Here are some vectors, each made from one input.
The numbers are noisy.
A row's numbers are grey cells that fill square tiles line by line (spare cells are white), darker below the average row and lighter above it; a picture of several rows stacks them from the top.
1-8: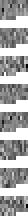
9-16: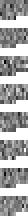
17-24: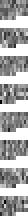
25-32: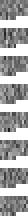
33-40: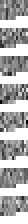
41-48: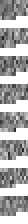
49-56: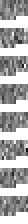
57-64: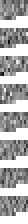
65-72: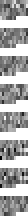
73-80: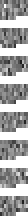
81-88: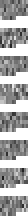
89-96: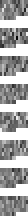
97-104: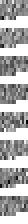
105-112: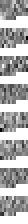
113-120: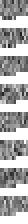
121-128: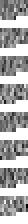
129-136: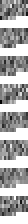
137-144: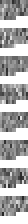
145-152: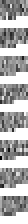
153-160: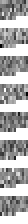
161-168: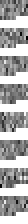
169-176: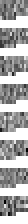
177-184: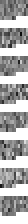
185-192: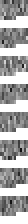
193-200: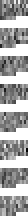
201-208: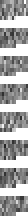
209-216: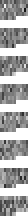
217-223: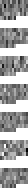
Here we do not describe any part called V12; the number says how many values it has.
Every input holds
a value of V12, together with either one of 9 labels, or three true/false values.
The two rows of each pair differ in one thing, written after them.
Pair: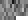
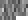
one of the three true/false values
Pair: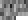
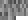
one of the three true/false values
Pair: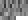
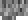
one of the three true/false values
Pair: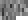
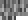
the value of V12
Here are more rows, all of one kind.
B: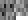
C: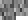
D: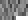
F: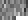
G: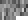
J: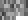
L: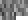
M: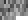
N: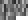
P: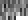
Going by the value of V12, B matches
C and L.
